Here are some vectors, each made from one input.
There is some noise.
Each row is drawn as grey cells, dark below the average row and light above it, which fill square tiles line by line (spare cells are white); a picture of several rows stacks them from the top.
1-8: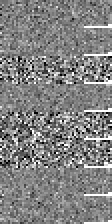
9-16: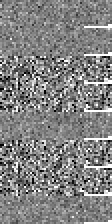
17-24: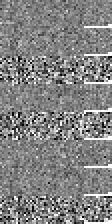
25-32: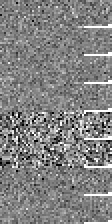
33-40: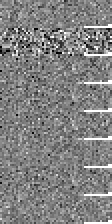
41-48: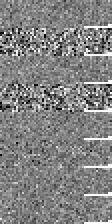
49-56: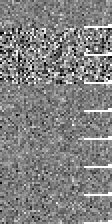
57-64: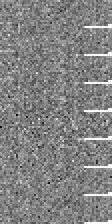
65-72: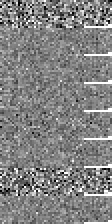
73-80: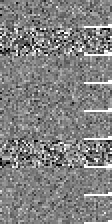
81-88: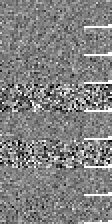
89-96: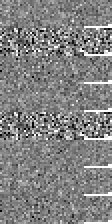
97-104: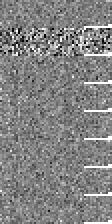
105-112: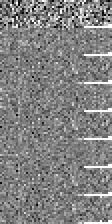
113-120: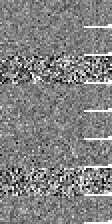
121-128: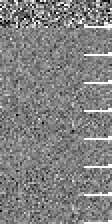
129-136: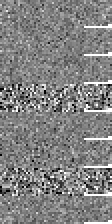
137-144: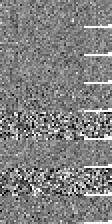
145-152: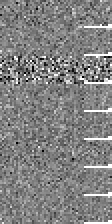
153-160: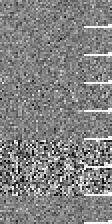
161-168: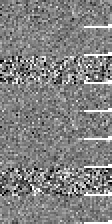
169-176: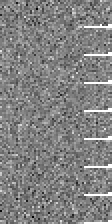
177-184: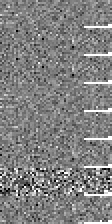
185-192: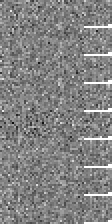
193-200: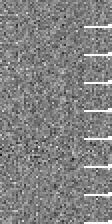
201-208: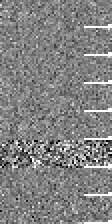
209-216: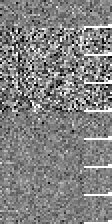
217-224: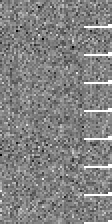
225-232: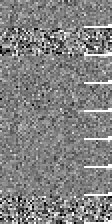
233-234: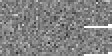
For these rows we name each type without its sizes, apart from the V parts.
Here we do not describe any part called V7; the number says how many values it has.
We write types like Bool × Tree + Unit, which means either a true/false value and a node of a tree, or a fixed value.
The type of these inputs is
Line × List(Circle) + V7.
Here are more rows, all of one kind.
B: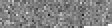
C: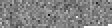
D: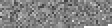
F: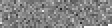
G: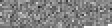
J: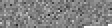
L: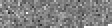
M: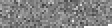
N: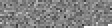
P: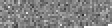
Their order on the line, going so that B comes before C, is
G, D, F, M, P, L, B, C, J, N.
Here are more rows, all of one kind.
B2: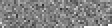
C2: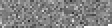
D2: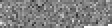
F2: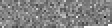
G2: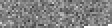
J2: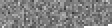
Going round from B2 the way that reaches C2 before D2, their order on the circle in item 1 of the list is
B2, C2, J2, G2, D2, F2.
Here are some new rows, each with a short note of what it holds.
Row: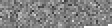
a point on a line, together with a list of two items
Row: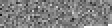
a point on a line, together with the empty list
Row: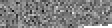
a point on a line, together with the empty list
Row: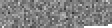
a point on a line, together with a list of one item
